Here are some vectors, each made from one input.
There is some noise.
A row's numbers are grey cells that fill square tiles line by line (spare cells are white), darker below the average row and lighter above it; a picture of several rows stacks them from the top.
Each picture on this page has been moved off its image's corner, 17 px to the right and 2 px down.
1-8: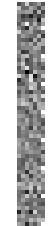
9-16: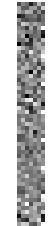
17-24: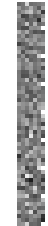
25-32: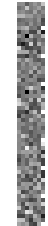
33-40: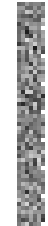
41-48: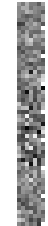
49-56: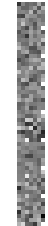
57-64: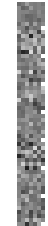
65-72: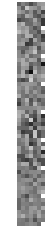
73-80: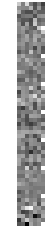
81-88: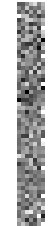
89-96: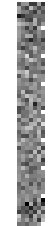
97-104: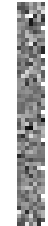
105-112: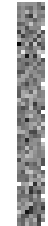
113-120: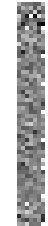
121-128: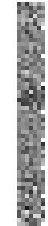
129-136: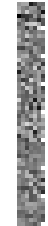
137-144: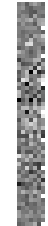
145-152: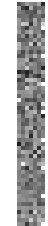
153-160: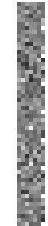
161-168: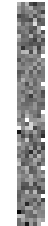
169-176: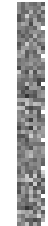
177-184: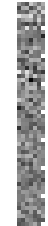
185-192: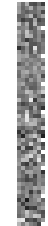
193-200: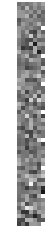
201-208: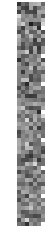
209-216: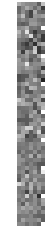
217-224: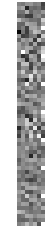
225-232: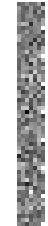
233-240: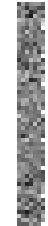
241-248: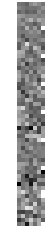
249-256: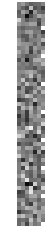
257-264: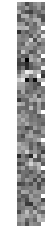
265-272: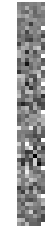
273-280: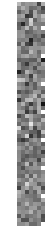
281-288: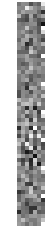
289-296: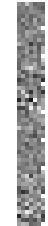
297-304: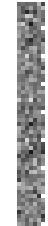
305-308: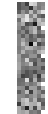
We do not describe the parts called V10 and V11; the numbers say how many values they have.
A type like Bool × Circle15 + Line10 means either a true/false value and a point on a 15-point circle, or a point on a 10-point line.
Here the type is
(Bool × V10 + Unit) × Line8 × V11.
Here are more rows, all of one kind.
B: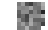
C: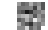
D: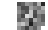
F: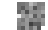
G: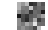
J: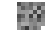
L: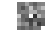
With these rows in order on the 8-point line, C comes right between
D and G.
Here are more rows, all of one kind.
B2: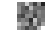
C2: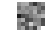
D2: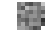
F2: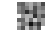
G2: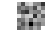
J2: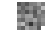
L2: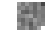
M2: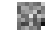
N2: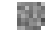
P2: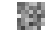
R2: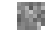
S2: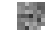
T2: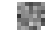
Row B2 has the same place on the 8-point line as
C2, F2, M2 and S2.
